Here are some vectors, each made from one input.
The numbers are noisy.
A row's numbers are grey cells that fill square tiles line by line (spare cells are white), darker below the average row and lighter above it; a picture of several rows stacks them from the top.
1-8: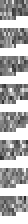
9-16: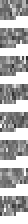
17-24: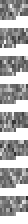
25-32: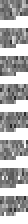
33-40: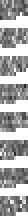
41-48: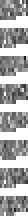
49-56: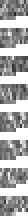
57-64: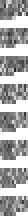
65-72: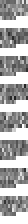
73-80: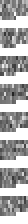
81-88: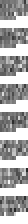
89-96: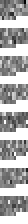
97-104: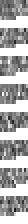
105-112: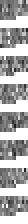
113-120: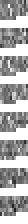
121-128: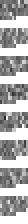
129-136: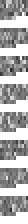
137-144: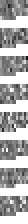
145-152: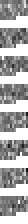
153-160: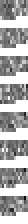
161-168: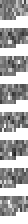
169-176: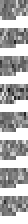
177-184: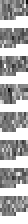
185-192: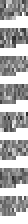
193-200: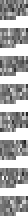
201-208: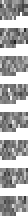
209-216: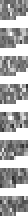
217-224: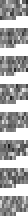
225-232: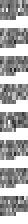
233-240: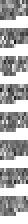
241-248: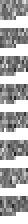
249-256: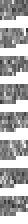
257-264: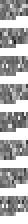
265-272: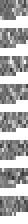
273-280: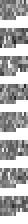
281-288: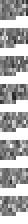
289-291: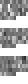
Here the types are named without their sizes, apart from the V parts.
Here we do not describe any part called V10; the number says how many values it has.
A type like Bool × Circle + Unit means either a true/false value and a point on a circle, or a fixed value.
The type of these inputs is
List(Line) + V10 × V10.
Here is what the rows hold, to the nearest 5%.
About 25% of them hold two values of V10. The rest are lists of points on a line.
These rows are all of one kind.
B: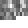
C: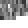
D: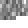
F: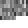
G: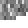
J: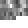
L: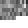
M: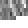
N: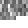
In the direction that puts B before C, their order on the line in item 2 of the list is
B, M, J, D, L, F, N, G, C.
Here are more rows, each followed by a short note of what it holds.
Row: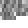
a list of two items
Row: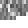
a list of two items
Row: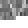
a list of one item
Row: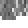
a list of one item
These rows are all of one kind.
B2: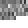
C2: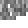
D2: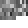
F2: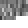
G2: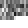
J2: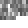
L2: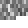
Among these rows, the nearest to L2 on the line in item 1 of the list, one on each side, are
C2 and J2.
